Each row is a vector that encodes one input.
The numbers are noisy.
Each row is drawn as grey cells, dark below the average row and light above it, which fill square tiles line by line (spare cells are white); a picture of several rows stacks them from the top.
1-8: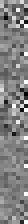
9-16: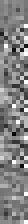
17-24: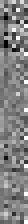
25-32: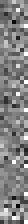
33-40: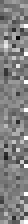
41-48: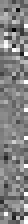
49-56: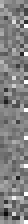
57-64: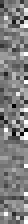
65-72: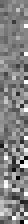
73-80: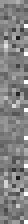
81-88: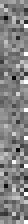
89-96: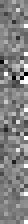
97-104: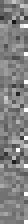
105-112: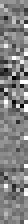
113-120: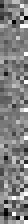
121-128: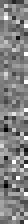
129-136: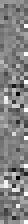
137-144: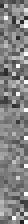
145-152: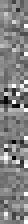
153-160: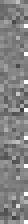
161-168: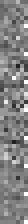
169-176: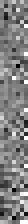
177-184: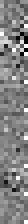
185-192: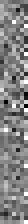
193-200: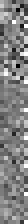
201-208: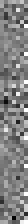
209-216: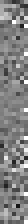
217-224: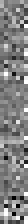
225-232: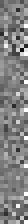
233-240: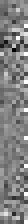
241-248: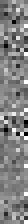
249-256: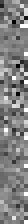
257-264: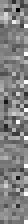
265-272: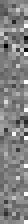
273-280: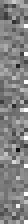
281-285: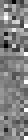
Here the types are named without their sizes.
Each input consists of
a point on a line and a true/false value.
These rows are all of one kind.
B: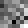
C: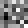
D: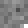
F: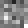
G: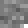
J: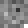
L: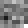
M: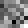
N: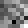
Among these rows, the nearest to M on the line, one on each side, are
F and N.
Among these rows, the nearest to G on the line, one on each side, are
J and L.
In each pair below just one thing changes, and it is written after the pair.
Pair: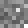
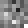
the true/false value
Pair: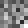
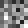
the place on the line
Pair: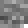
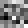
the place on the line
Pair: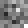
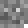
the place on the line
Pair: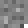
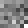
the true/false value
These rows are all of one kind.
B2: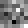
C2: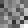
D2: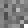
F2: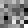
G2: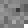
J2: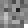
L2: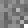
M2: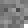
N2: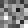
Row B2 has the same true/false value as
D2 and L2.
